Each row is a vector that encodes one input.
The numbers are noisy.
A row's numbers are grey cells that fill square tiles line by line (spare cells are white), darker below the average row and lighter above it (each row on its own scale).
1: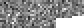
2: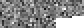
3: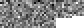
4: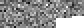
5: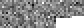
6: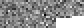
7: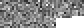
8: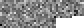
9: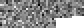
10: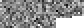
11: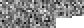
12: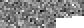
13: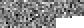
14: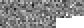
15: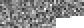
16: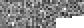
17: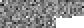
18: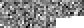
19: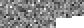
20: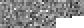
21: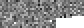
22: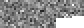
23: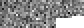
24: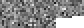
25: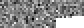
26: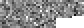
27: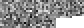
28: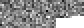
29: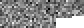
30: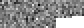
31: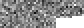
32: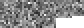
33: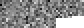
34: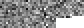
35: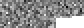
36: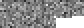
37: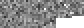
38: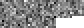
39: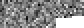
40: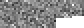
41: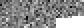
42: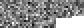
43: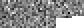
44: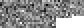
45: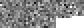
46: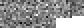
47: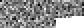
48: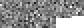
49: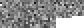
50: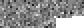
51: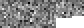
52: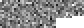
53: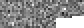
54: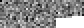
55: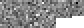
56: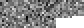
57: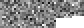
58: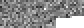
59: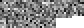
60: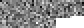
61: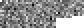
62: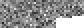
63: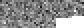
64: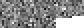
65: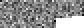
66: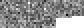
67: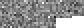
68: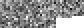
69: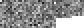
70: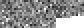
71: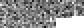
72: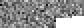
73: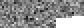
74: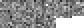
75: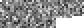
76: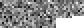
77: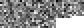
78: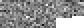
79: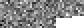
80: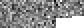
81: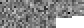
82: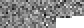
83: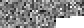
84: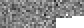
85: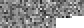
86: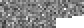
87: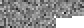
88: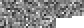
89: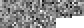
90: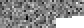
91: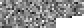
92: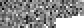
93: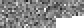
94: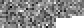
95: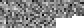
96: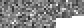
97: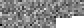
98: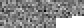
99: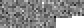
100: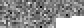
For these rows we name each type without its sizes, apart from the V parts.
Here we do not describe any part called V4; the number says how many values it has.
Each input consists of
a label, together with either a point on a line, or a value of V4.
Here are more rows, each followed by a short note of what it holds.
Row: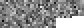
a label and a point on a line
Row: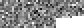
a label and a point on a line
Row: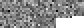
a label and a point on a line
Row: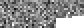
a label and a value of V4
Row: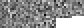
a label and a point on a line
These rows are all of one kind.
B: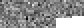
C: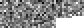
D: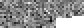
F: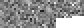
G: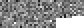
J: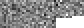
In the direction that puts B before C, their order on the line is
G, B, J, F, C, D.
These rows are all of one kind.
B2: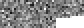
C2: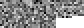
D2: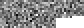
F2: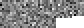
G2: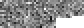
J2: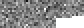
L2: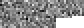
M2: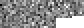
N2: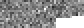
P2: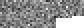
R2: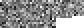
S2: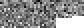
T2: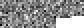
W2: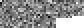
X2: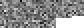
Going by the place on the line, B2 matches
G2, J2, N2 and T2.
